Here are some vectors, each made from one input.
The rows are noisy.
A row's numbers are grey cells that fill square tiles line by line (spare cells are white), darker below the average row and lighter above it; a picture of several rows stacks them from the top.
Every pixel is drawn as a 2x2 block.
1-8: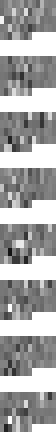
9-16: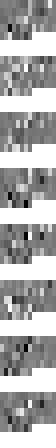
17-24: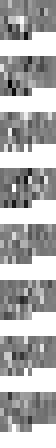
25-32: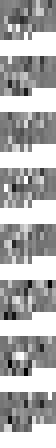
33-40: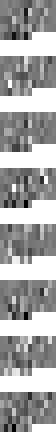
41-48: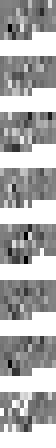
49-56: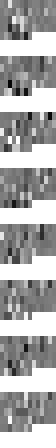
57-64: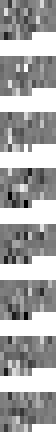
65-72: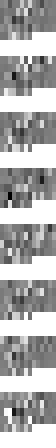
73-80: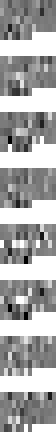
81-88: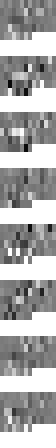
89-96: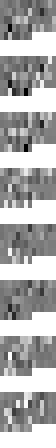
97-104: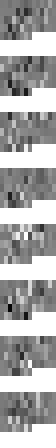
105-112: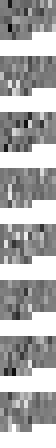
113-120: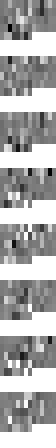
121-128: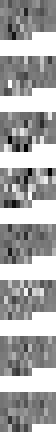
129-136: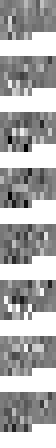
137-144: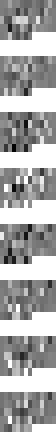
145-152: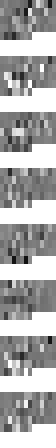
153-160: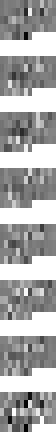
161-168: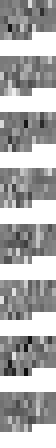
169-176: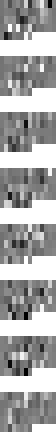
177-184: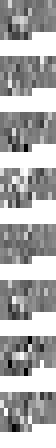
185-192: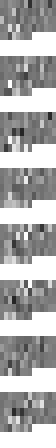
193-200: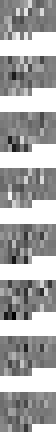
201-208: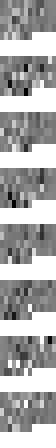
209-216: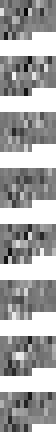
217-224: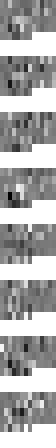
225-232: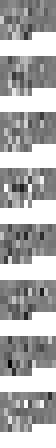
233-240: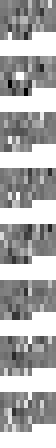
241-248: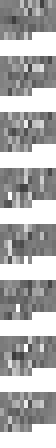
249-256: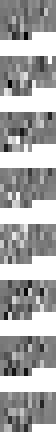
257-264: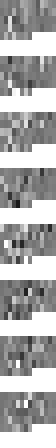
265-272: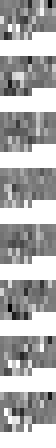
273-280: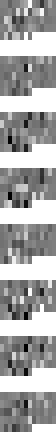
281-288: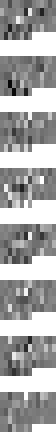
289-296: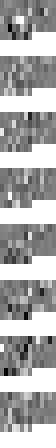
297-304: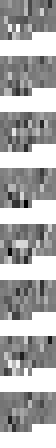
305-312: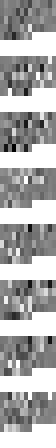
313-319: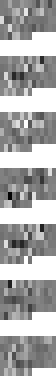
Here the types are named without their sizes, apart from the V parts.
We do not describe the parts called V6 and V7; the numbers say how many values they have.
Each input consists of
a value of V7, together with either a point on a line, or three true/false values and a value of V6.
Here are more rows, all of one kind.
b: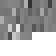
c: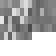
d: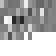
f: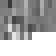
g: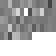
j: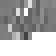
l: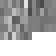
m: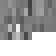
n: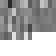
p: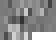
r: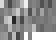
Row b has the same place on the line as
c and l.
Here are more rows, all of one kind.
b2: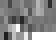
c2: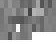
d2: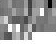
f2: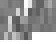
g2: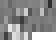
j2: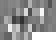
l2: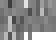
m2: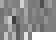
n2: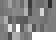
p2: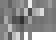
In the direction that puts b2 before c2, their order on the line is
l2, m2, f2, d2, n2, g2, j2, p2, b2, c2.
